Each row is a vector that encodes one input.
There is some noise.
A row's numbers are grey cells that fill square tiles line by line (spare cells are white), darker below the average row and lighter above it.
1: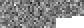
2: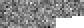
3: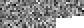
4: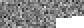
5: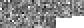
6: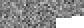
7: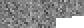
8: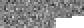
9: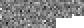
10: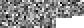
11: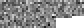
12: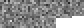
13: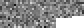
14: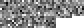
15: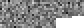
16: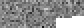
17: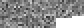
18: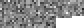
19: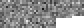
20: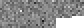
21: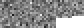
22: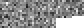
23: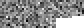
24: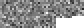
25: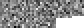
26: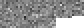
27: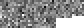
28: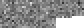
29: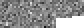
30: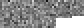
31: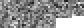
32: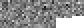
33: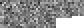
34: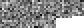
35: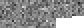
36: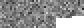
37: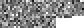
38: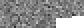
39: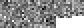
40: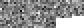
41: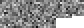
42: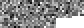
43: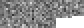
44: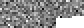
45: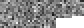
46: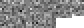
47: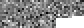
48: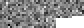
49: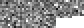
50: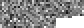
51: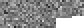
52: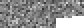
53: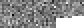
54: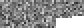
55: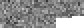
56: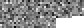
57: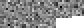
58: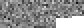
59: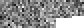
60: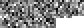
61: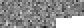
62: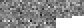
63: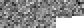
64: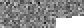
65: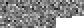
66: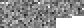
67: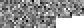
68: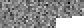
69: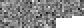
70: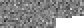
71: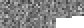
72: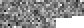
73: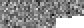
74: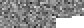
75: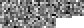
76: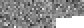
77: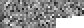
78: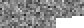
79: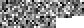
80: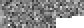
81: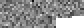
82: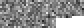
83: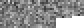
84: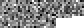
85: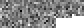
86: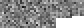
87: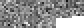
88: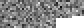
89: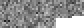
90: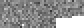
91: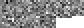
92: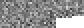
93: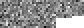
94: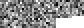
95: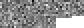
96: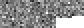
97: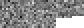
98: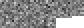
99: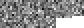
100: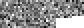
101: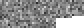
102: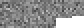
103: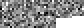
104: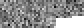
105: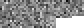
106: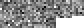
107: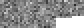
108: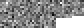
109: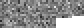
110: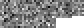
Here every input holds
a point on a 5-point line, together with either a point on a 6-point line, or three true/false values.
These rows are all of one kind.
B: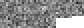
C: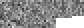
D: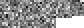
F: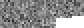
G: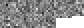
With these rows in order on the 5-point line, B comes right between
D and G.
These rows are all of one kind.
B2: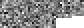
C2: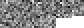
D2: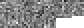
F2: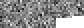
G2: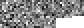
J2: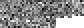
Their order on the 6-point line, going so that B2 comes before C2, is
B2, G2, C2, J2, D2, F2.
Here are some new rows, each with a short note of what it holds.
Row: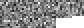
a point on a 5-point line and a point on a 6-point line
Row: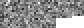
a point on a 5-point line and a point on a 6-point line
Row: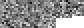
a point on a 5-point line and a point on a 6-point line
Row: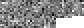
a point on a 5-point line and a point on a 6-point line
